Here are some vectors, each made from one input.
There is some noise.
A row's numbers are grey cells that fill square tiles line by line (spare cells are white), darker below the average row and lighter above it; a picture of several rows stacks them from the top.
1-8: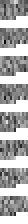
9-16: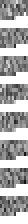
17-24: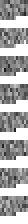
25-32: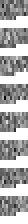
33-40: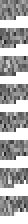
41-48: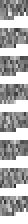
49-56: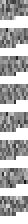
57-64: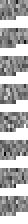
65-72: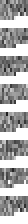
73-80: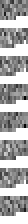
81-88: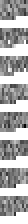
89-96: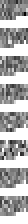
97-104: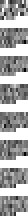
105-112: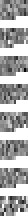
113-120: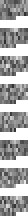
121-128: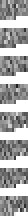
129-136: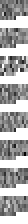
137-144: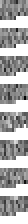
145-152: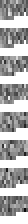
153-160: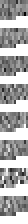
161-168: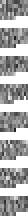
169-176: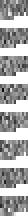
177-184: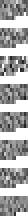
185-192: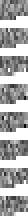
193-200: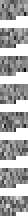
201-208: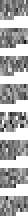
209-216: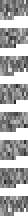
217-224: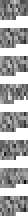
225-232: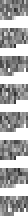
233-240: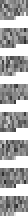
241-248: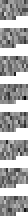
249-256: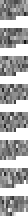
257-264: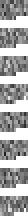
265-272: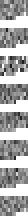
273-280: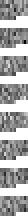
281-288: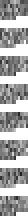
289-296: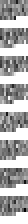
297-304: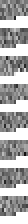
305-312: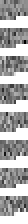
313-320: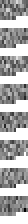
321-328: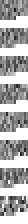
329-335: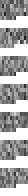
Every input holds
a list of up to two points on an 11-point line.
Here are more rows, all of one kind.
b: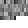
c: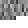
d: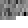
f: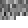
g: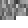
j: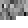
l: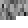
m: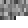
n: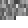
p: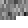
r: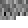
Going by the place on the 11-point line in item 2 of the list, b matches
g, m, n and p.
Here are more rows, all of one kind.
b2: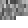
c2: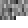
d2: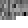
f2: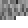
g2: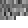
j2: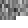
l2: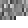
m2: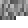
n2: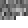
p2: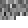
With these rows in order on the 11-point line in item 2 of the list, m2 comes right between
f2 and l2.
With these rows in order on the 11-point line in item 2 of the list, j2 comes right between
f2 and p2.
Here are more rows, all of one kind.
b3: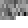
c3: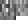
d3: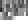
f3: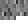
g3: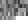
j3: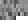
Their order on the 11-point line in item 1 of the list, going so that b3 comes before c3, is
f3, b3, j3, g3, d3, c3.
